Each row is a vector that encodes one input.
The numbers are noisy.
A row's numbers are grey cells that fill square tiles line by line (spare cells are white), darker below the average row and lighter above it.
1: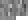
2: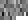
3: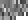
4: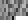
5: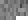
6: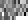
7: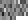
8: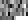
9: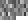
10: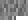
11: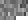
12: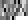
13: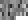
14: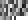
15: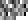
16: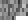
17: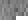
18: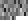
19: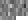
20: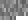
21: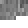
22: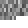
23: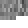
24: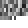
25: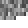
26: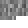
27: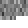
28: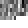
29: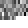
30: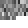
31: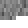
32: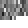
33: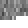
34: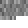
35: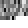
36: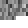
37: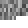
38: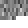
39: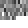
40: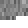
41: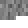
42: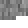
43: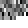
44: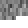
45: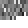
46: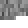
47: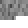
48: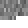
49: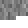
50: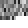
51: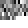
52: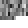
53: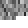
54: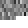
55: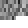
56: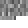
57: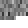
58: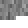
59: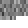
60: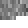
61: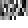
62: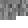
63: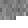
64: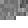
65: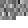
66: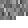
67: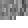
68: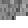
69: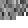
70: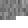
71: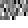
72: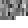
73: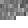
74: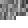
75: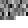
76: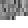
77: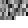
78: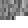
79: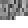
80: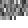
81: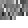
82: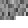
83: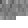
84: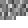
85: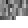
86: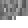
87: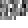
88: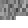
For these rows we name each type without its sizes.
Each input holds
a node of a tree, together with either a fixed value, or four true/false values.
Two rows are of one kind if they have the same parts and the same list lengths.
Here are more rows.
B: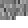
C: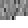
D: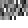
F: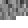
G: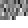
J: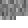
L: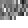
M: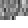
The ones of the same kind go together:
B, C, D, J, L, M
F, G

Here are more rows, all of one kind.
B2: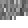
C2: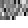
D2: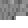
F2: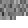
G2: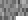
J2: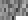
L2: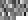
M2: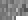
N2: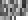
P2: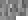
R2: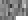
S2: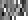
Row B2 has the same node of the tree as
G2 and R2.
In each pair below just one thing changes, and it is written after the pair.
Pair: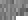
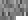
one of the four true/false values
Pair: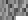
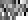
the node of the tree
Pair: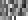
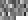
one of the four true/false values
